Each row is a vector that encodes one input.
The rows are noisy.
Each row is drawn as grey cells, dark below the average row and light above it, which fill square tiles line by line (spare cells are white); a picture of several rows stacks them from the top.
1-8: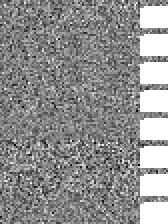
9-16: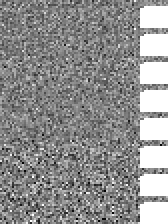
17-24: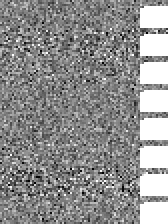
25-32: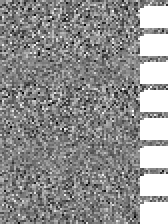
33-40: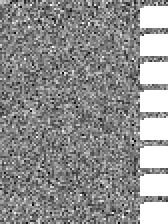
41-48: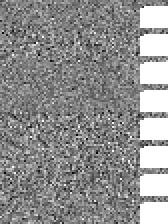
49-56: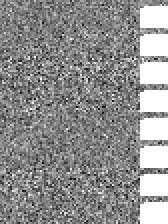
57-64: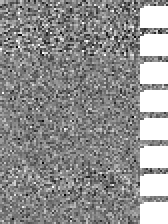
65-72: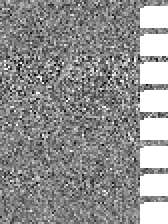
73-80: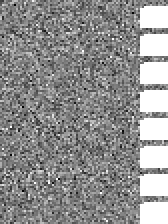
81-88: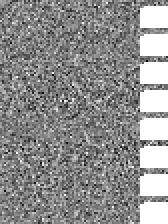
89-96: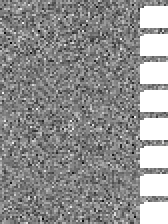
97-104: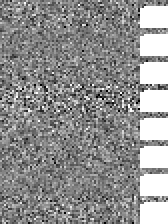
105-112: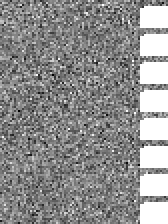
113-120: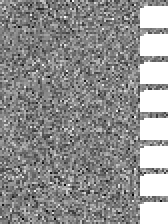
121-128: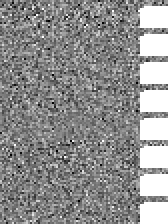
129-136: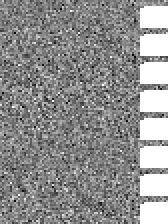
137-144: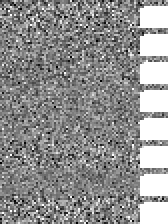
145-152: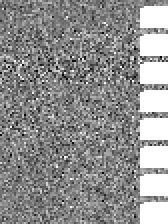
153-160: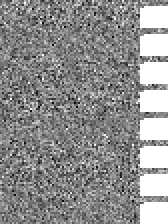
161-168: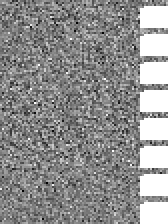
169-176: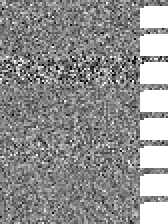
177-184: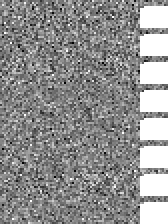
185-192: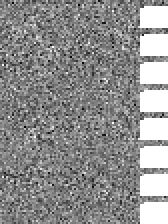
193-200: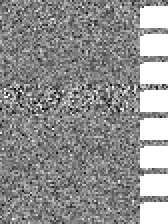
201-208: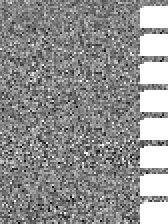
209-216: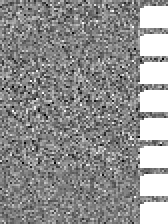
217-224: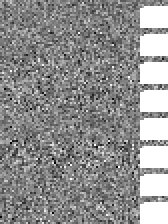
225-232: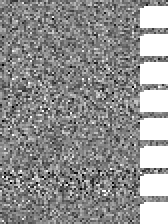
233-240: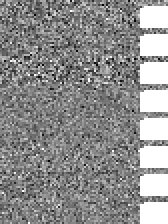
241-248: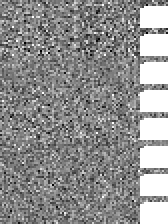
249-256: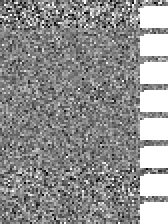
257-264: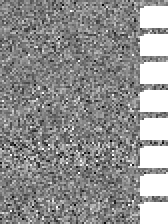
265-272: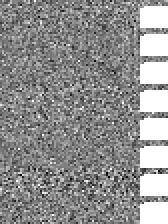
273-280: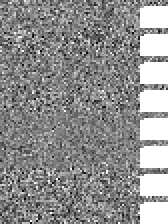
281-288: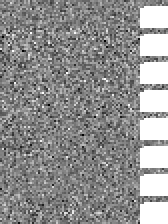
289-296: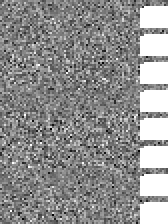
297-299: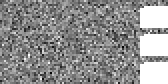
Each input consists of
either one of 7 labels and a true/false value, or a node of a 12-node tree.
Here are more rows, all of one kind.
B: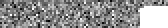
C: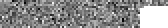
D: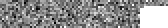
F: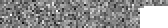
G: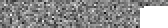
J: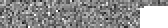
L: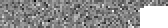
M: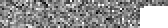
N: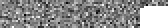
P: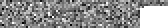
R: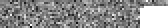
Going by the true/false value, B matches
L, M and N.
